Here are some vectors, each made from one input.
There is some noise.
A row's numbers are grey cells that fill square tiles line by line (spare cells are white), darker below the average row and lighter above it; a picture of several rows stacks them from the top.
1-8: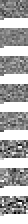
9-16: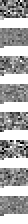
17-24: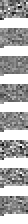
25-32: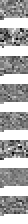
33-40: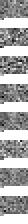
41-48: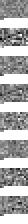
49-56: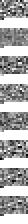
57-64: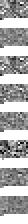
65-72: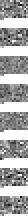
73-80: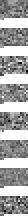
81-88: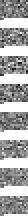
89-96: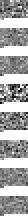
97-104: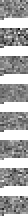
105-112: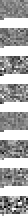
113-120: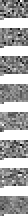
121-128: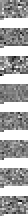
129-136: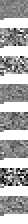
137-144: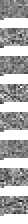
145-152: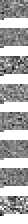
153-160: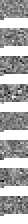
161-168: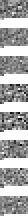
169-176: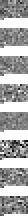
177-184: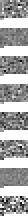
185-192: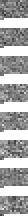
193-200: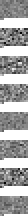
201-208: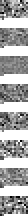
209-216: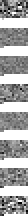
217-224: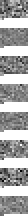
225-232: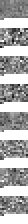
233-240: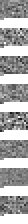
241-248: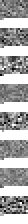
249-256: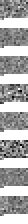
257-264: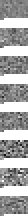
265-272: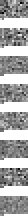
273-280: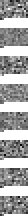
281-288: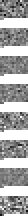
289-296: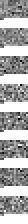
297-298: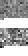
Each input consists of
a point on a 12-point line.
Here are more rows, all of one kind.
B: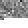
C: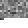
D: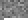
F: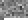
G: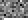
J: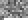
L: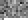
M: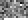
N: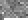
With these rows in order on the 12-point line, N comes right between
G and L.
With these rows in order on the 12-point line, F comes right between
D and J.
